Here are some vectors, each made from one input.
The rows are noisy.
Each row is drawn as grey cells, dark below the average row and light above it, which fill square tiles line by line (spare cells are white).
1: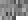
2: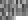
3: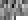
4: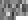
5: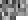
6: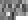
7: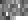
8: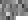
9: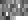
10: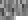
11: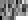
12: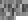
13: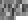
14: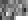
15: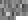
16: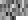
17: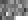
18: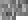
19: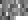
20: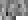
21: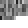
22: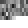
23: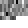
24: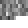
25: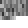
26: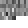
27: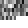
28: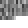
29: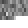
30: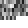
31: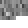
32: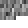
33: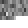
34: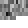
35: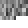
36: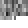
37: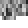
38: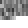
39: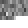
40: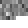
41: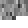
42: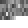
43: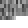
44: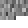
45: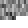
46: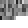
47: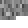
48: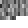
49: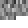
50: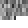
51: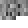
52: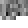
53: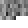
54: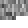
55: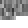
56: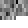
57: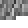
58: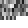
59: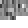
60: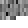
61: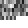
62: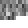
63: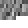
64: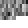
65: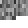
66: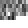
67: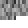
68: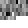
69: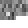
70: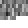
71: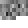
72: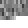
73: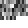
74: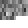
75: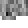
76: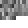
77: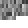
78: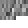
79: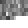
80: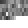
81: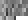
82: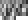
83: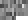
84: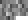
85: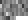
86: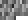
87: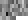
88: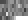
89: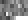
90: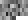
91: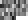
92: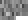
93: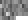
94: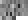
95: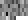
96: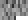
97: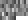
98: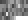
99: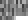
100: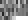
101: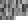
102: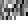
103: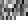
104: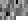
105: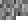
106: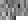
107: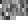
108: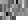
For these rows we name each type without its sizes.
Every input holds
a list of points on a line.
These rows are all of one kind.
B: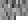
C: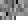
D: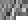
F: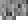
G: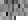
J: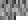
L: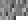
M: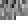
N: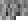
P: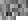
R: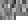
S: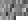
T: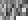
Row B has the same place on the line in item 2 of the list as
C, G, J and M.
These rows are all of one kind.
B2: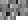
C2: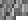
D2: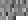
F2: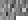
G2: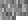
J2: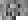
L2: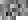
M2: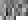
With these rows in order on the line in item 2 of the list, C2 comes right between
B2 and M2.
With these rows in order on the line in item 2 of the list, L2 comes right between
G2 and J2.
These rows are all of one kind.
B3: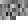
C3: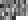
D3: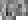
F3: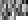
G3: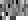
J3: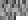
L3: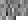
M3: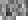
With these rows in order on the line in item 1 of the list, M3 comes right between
B3 and D3.
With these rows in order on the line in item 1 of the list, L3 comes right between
D3 and J3.
